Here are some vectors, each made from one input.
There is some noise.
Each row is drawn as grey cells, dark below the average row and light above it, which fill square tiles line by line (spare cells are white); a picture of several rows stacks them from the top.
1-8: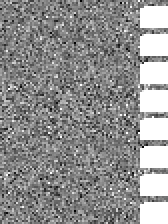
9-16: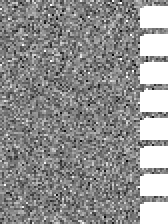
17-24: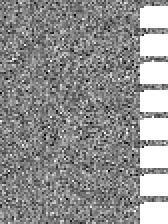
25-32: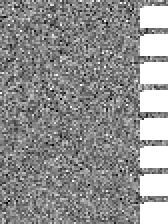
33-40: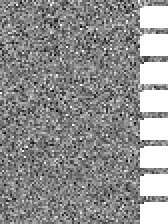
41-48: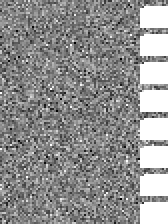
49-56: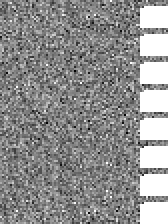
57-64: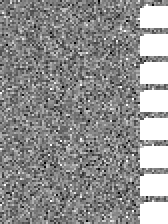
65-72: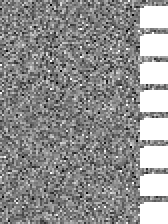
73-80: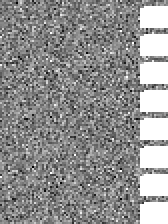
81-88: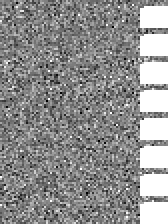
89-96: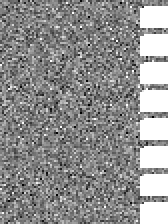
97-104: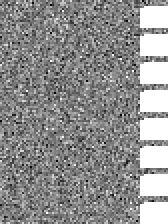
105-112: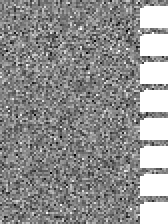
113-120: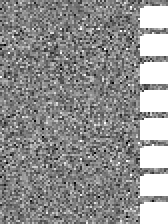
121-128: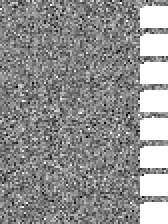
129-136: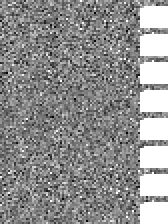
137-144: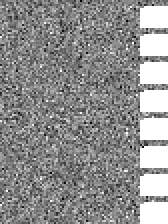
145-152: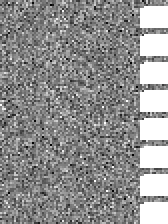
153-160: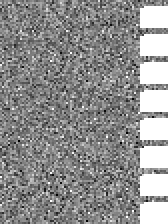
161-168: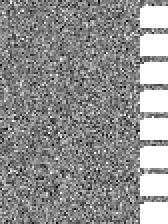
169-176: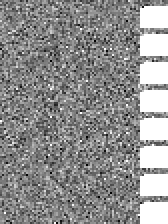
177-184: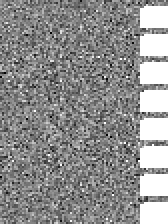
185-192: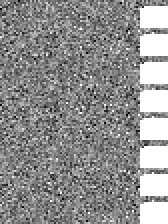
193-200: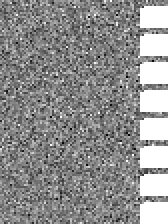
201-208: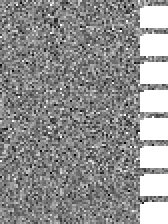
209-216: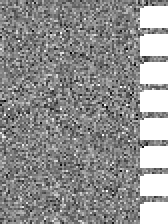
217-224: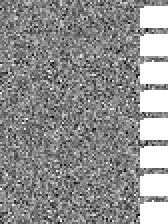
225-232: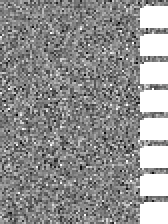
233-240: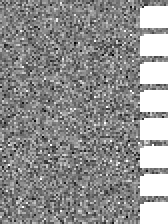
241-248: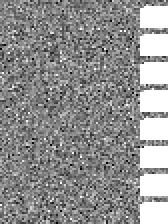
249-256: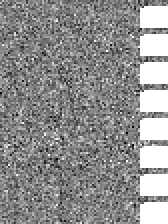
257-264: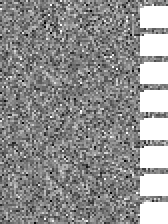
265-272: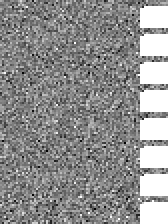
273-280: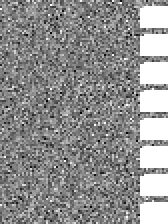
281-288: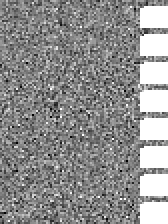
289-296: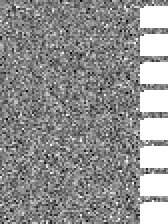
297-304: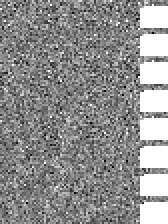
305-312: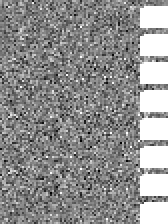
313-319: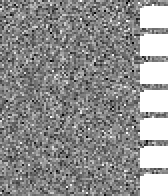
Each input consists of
a point on a 15-point circle, together with a list of up to two points on an 11-point line.
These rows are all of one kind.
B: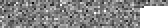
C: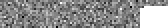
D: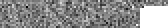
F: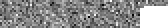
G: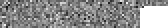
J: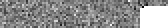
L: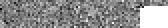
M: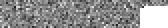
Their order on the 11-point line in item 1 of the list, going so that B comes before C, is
M, B, F, G, C, D, J, L.
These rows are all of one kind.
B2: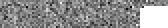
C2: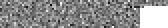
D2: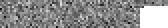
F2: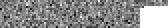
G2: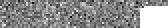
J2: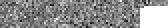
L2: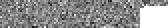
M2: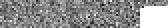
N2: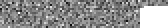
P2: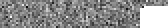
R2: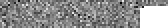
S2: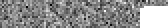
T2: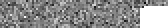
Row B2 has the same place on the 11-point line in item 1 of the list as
C2, D2, M2 and T2.
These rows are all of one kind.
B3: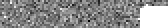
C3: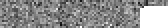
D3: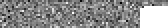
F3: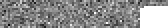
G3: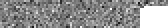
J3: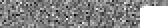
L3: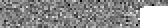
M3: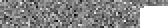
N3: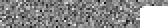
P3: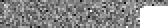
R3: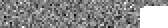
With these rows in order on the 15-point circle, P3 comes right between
L3 and N3.
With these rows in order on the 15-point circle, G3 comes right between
C3 and N3.
